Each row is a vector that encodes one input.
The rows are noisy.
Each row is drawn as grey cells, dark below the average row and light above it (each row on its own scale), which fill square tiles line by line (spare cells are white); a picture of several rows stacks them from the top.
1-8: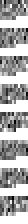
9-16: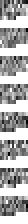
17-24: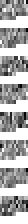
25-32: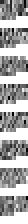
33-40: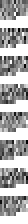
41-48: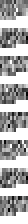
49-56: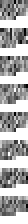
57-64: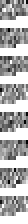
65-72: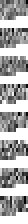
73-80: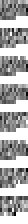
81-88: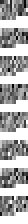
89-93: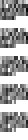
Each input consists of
either a fixed value, or one of 9 labels and a node of a 9-node tree, or three true/false values.
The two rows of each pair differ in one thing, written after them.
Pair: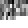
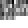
the node of the tree
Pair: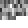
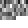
the label
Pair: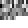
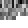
the label
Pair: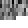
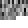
the label
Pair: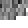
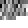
the label
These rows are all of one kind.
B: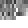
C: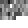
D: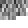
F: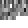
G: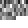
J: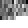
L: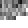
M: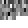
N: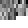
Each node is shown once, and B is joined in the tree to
D.
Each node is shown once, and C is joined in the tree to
G.
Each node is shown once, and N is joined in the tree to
G.
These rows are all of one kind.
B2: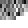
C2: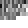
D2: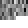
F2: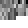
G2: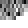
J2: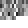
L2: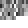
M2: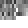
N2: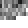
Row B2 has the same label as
C2 and G2.
